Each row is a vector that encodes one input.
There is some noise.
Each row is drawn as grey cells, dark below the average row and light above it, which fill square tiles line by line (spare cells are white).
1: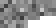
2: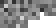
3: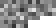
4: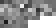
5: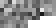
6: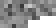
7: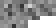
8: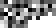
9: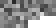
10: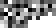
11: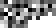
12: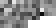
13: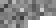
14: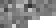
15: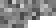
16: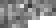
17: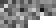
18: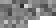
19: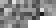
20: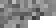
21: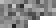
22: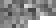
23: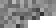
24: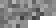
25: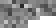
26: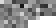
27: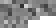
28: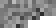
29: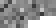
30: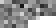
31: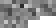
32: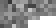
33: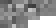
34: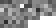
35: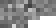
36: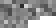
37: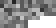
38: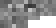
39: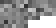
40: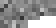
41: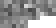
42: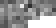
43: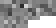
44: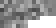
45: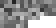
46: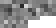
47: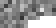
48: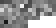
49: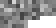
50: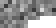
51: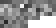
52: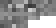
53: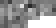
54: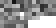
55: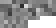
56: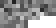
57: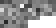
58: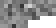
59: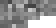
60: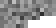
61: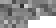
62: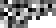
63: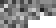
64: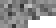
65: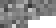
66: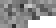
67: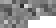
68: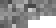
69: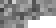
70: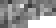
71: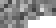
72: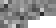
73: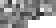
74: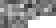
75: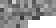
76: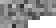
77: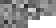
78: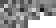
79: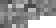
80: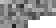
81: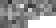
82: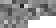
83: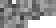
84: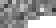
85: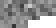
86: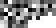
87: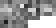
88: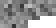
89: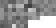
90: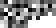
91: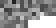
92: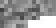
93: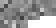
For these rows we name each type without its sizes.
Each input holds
a list of items, each a point on a line and a true/false value.
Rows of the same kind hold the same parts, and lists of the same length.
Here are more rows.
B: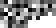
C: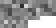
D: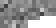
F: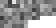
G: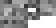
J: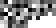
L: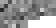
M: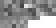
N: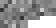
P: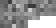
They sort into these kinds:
B, J
C, M
D, F, G, L, N, P

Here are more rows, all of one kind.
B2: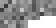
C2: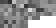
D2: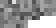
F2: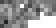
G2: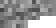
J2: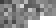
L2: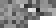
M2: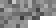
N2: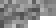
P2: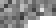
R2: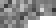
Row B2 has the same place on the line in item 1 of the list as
P2 and R2.
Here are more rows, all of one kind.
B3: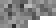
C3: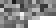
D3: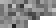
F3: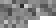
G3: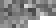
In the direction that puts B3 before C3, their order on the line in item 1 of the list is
D3, B3, G3, F3, C3.
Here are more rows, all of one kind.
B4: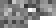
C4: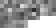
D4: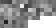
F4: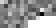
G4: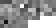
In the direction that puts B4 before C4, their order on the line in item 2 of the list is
B4, D4, G4, C4, F4.
